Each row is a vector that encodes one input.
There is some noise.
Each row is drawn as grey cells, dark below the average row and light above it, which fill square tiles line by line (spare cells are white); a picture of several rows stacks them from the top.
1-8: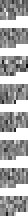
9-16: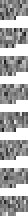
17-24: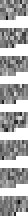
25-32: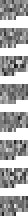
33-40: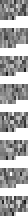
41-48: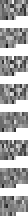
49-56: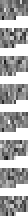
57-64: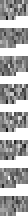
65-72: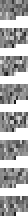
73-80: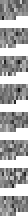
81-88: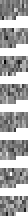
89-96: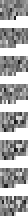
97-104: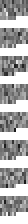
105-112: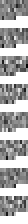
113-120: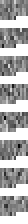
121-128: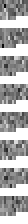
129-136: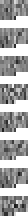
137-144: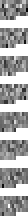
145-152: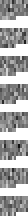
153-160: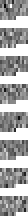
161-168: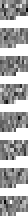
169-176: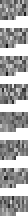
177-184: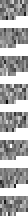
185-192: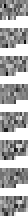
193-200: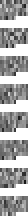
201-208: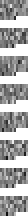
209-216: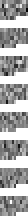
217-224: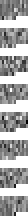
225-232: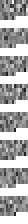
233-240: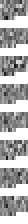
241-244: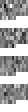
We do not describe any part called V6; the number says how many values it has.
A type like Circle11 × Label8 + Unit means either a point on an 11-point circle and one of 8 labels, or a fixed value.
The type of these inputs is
(Line5 + Tree10) × (Line9 + V6) + List3(Circle5).
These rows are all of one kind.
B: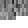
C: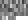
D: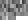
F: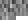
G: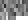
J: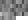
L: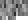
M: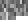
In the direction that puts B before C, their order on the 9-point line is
L, B, J, G, M, D, F, C.
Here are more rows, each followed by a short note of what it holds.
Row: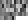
a list of two items
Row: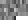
a point on a 5-point line and a point on a 9-point line
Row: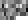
the empty list
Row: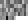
a list of three items
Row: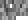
a node of a 10-node tree and a value of V6
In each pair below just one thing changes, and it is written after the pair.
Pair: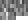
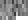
the place on the 9-point line
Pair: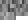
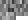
the node of the tree
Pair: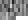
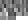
the place on the 9-point line
